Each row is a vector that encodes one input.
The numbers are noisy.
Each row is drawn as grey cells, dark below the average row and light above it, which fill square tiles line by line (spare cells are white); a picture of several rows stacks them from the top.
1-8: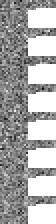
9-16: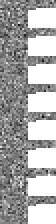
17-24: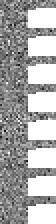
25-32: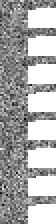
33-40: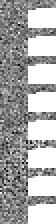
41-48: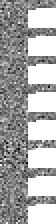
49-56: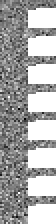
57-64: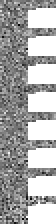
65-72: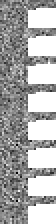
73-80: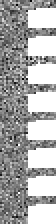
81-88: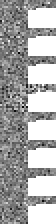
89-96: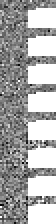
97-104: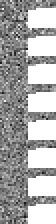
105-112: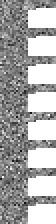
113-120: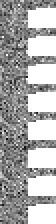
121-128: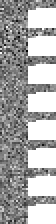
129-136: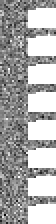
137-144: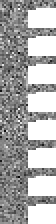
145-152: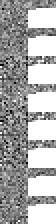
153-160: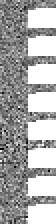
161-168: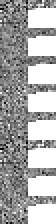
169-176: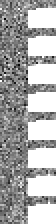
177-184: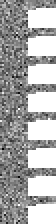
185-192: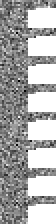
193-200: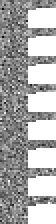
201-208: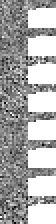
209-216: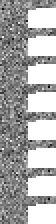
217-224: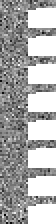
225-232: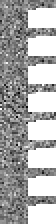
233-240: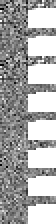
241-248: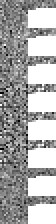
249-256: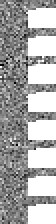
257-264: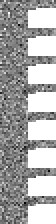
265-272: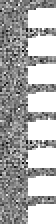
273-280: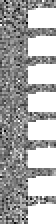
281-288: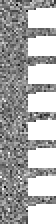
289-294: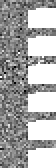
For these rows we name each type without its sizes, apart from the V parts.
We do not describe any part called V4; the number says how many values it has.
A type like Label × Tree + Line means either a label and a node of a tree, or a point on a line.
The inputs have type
List(Line) × V4.
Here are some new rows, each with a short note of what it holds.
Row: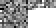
a value of V4, together with the empty list
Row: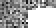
a value of V4, together with the empty list
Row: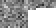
a value of V4, together with a list of one item
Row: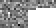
a value of V4, together with a list of two items
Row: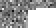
a value of V4, together with a list of two items
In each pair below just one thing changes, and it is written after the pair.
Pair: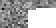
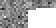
the place on the line in item 1 of the list
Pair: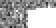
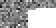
the value of V4
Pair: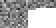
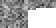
the place on the line in item 1 of the list
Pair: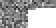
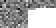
the value of V4
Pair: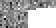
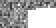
the place on the line in item 1 of the list
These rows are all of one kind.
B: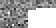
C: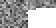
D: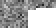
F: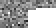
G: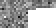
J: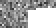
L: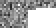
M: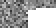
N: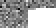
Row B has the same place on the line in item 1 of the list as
C, F and M.
